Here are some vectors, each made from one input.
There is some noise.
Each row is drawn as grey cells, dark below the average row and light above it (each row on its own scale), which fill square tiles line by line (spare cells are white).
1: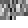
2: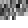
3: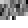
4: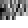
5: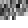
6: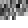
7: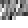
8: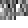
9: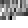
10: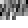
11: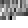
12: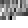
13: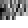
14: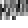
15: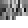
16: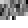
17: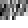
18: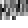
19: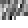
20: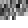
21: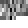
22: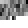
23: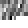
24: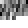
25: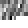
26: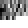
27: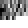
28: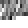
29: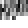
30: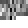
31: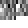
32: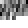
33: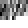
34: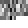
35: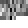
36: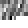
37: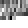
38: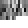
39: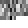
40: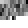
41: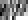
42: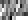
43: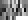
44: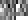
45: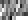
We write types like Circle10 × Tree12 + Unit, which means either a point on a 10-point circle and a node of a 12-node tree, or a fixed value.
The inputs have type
Line6 + Line7.
